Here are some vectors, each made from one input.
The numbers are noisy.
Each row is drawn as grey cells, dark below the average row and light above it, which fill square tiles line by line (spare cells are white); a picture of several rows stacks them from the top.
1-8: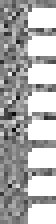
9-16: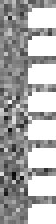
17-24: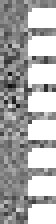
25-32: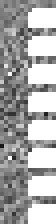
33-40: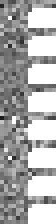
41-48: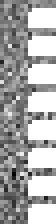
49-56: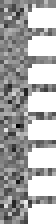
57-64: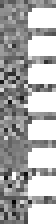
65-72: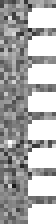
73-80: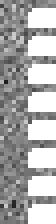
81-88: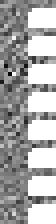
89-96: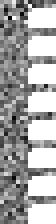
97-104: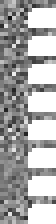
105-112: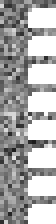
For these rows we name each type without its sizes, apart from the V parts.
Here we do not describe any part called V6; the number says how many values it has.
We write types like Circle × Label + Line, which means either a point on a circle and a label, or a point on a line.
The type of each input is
Label × (Line + V6).
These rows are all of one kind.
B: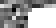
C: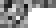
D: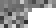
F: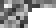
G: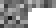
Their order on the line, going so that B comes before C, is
B, G, D, F, C.
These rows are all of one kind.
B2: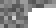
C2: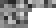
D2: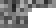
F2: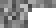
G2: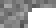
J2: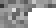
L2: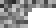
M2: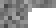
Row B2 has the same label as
C2 and J2.
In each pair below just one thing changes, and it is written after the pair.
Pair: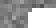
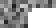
the label
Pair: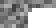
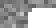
the place on the line
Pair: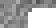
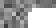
the place on the line
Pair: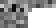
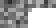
the label
